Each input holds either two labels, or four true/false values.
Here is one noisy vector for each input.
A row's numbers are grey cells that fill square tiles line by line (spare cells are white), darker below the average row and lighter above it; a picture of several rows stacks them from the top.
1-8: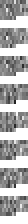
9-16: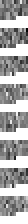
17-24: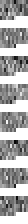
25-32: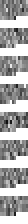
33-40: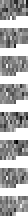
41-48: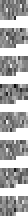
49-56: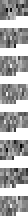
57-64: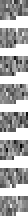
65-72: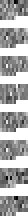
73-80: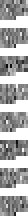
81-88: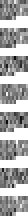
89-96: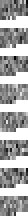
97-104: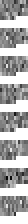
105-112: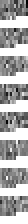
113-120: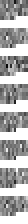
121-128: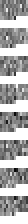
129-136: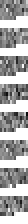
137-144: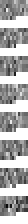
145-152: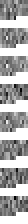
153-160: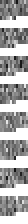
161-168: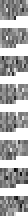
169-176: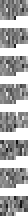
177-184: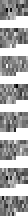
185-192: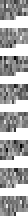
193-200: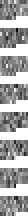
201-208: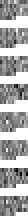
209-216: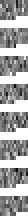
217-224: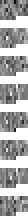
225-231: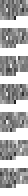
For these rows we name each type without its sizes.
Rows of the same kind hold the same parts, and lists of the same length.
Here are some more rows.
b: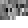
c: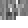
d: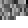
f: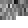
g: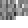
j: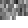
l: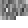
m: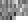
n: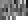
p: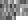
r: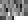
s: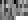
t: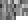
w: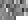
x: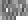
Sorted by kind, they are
b, d, f, j, n, r, s
c, g, l, m, p, t, w, x

